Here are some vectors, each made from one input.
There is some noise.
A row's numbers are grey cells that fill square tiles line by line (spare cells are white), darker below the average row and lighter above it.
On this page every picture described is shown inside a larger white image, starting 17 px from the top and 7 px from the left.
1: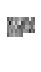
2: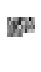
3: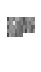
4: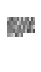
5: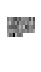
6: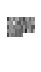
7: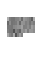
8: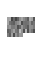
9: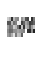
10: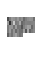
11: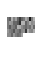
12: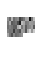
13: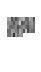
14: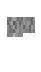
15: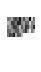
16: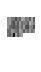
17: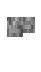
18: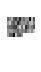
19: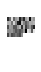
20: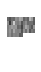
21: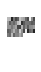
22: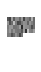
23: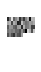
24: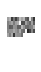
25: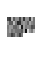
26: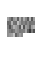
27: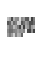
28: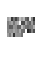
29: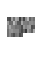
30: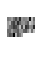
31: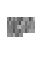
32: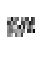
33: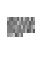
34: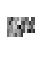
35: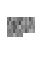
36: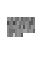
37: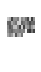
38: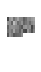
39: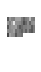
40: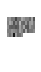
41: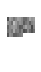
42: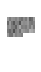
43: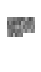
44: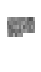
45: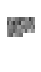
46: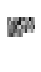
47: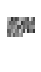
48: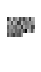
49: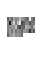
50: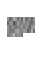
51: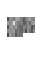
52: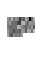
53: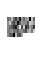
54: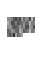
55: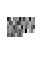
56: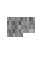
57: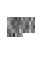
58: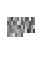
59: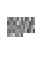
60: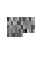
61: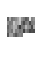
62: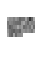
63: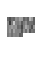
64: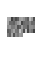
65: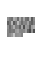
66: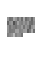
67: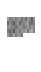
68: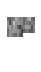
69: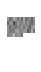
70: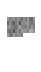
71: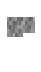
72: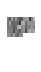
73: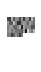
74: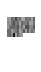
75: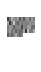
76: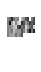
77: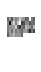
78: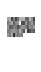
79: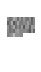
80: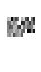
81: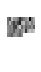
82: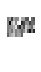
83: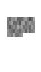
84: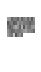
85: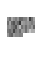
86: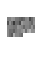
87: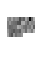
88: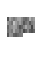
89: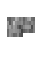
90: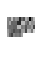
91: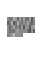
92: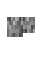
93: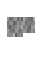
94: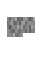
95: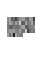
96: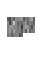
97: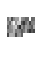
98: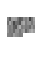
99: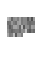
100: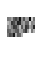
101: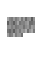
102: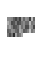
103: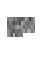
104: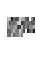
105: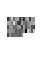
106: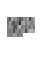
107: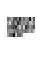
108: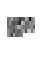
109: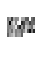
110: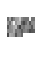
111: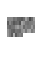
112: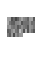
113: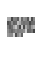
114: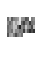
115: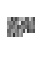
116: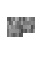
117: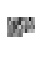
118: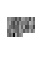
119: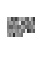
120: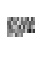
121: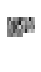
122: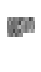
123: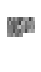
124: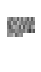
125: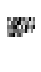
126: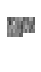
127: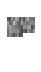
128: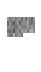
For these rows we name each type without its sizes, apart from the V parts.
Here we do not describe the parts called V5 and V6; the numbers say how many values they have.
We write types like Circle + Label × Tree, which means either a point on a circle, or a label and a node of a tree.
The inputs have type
Bool × V6 + Line + V5.
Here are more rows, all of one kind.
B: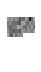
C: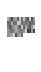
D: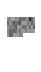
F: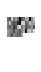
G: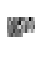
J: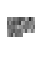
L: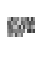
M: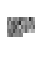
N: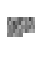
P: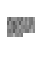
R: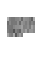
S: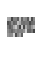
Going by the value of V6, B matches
D and L.
